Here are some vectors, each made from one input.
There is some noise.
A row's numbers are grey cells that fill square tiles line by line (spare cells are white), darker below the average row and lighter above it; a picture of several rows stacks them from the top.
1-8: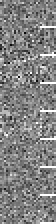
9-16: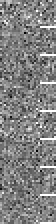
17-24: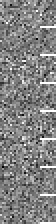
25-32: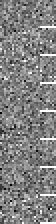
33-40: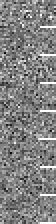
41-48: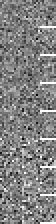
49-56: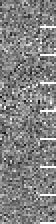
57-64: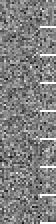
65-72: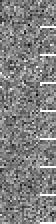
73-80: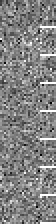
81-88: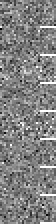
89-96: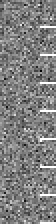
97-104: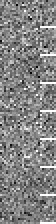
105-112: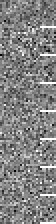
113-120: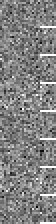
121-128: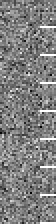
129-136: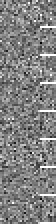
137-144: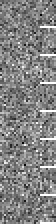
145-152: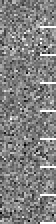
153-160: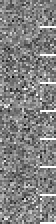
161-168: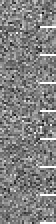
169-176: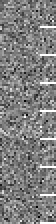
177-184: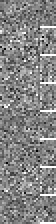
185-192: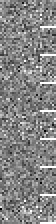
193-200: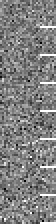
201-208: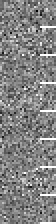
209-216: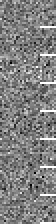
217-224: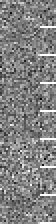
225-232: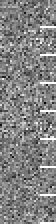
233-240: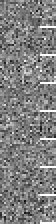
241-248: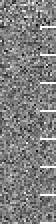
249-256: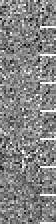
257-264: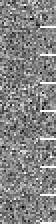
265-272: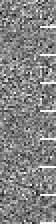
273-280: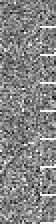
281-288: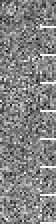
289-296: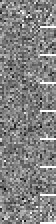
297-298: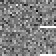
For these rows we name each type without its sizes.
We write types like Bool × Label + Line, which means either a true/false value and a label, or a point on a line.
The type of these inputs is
((Bool × Bool × Bool + Unit) × Line + Circle) × (Tree + Unit).
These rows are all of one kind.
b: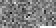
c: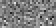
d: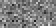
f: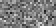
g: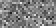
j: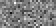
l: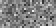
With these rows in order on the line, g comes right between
b and l.
